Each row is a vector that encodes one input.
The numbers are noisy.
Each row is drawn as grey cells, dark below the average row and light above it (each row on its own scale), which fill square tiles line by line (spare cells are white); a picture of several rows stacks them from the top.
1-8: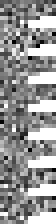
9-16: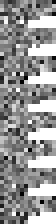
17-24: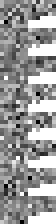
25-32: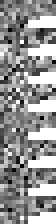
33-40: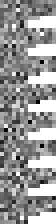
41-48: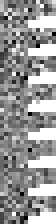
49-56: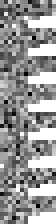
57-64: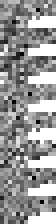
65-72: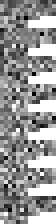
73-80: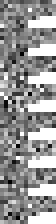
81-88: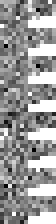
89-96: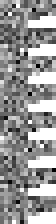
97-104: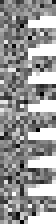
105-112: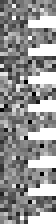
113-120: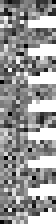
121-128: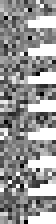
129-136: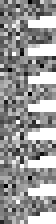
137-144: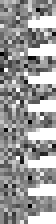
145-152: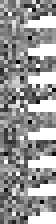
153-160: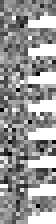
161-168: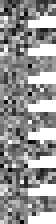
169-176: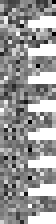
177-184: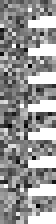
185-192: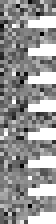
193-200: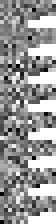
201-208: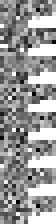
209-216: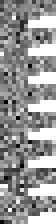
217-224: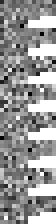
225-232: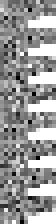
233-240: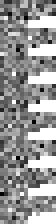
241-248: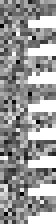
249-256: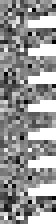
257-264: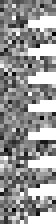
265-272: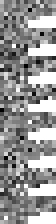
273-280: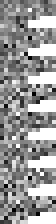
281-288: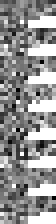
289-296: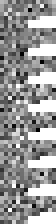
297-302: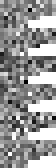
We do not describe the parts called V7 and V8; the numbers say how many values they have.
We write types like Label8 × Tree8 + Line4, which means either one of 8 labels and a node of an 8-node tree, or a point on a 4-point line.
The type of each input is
Line10 × (Tree11 + V8) × V7.
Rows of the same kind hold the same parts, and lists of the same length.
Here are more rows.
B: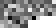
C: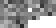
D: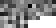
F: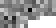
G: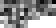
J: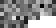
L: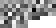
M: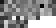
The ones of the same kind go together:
B, D, F, J, M
C, G, L

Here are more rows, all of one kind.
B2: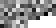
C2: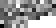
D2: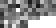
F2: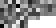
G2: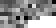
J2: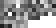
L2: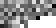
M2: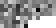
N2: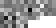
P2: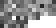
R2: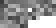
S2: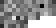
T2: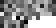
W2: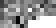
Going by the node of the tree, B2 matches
D2, L2 and T2.
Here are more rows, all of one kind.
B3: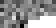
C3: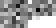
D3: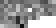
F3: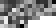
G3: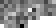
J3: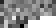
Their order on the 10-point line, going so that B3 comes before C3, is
B3, C3, G3, D3, F3, J3.
